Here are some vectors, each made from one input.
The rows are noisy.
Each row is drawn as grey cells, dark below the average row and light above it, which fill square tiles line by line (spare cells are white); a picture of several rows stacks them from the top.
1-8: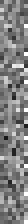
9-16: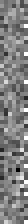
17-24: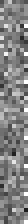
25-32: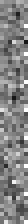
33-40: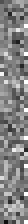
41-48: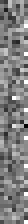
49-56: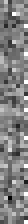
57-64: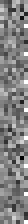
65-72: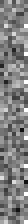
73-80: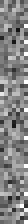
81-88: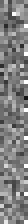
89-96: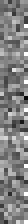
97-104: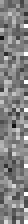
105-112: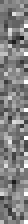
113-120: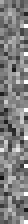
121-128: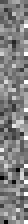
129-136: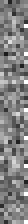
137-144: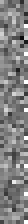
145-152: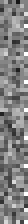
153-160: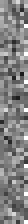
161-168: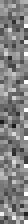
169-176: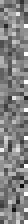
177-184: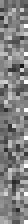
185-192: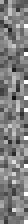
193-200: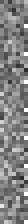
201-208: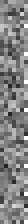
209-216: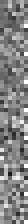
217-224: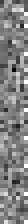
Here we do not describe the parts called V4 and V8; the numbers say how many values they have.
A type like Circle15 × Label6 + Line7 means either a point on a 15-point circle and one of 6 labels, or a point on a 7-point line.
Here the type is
Bool × Line5 × Line5 + (Circle9 + V8) × V4.
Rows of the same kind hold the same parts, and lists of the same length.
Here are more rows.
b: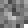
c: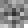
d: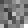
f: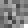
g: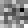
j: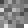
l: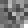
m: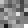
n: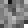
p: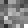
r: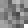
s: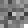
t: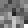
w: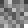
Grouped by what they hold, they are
b, j, n, r, t
c, g, m, p, w
d, f, l, s

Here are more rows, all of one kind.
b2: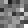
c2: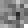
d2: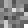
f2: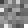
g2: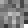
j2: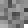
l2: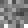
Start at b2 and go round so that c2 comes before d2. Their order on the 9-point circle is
b2, c2, f2, d2, g2, j2, l2.
